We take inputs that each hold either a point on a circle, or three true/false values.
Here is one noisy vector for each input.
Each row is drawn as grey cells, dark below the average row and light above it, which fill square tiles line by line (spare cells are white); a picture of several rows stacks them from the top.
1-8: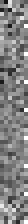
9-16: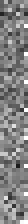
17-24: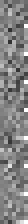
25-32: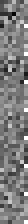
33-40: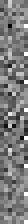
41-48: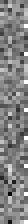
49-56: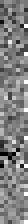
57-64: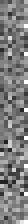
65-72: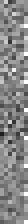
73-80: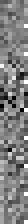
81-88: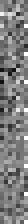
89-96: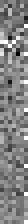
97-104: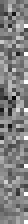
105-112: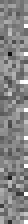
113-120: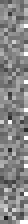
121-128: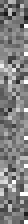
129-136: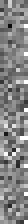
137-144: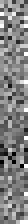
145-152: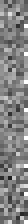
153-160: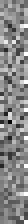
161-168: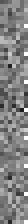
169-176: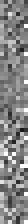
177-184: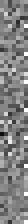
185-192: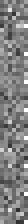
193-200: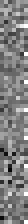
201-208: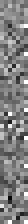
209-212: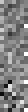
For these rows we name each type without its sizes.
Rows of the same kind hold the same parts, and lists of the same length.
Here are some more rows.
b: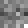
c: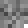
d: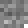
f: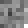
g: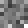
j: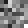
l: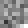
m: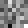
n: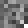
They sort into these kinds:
b, c, d, f, j, l, m
g, n

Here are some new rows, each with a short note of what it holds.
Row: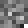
a point on a circle
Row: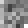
a point on a circle
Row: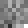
three true/false values
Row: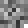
a point on a circle
